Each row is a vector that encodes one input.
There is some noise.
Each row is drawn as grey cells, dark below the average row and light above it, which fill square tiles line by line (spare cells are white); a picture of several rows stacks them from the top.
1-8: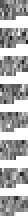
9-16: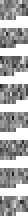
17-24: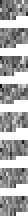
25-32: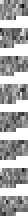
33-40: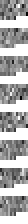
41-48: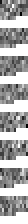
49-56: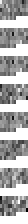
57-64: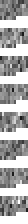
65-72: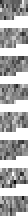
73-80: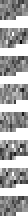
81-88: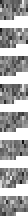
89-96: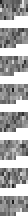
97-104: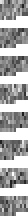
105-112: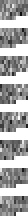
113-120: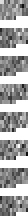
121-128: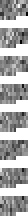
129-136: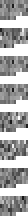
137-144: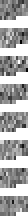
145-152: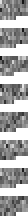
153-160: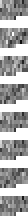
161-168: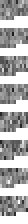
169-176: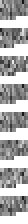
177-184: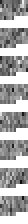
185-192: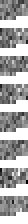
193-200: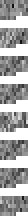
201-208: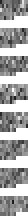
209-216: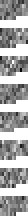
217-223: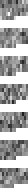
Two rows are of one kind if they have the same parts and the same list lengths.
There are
2 kinds of row.
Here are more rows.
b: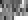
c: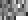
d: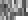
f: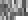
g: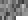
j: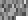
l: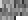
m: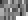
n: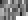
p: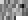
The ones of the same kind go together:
b, g, m, n
c, d, f, j, l, p

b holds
one of 8 labels.
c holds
one of 8 labels and a node of a 7-node tree.
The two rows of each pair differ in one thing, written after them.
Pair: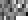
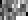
the node of the tree
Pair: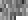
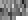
the node of the tree
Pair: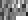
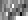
the label
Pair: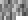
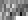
the label
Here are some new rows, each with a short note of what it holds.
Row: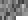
one of 8 labels
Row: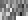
one of 8 labels and a node of a 7-node tree
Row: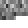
one of 8 labels
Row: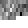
one of 8 labels and a node of a 7-node tree
